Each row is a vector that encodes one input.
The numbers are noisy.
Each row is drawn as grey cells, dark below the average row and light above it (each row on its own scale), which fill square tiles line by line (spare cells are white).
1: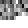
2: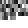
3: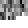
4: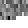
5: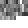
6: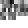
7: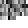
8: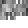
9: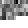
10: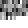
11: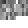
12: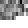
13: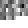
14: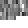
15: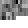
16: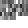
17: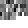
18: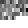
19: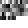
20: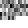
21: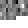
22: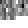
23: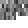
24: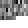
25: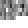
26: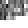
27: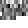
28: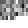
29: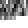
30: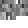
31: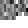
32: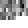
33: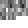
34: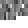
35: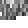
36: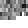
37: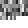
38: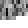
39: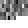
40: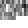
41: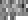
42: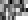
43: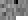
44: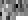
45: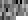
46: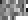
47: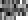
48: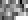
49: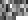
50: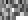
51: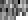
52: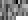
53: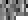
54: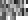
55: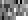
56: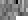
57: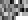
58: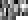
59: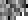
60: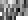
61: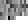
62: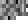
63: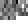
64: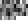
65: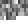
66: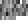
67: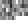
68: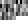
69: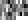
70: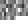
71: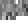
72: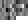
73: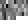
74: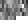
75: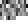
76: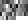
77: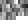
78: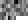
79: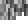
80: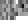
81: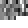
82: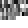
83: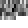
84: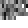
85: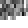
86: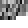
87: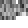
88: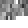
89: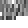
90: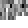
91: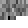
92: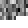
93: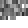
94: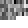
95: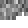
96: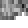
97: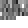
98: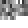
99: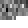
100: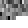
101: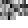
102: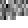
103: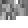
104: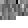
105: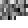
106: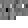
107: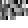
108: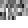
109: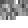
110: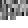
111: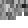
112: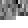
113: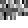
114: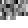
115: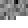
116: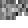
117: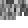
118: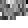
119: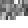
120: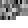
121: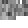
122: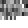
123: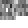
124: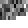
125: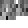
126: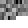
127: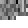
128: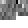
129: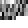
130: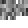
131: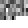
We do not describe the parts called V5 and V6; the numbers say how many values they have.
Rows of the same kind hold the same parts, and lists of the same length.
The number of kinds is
2.
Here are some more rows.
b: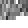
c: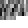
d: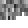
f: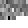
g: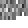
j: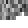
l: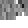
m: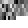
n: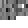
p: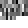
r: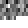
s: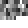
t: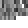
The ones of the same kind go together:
b, d, f, g, j, l
c, m, n, p, r, s, t

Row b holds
a point on a 4-point line, a true/false value and a value of V6.
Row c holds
a true/false value, a value of V5 and a value of V6.
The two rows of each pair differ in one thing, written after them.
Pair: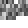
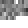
the place on the 4-point line
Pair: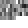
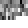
the place on the 4-point line
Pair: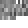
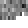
the value of V6
